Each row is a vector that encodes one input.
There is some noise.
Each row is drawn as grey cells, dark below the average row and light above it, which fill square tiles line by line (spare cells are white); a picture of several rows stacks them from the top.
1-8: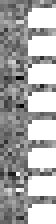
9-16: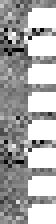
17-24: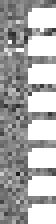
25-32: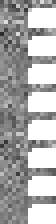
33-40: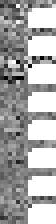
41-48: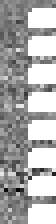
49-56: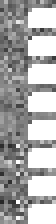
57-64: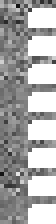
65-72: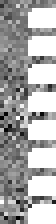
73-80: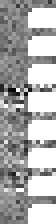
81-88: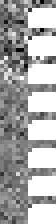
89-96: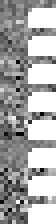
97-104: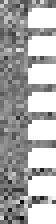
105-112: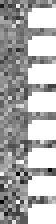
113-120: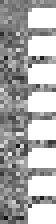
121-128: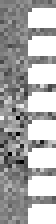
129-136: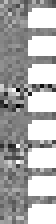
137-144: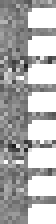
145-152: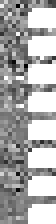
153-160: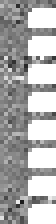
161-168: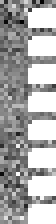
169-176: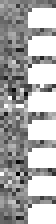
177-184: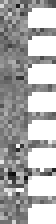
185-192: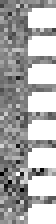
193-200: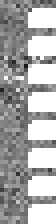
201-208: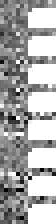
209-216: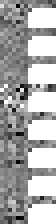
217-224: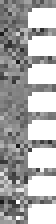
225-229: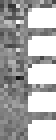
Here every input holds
a list of up to two points on a 10-point line.
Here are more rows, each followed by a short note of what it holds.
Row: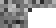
a list of two items
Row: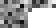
the empty list
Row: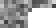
the empty list
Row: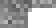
a list of one item
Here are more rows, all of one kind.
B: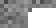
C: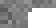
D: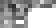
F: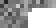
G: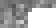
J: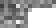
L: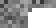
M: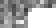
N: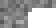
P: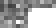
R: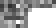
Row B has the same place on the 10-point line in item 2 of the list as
D, F and M.
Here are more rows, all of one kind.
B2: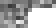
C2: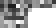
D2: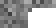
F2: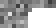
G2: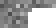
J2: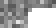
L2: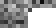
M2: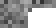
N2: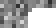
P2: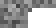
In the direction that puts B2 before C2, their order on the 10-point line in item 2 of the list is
G2, J2, P2, B2, D2, C2, F2, N2, M2, L2.
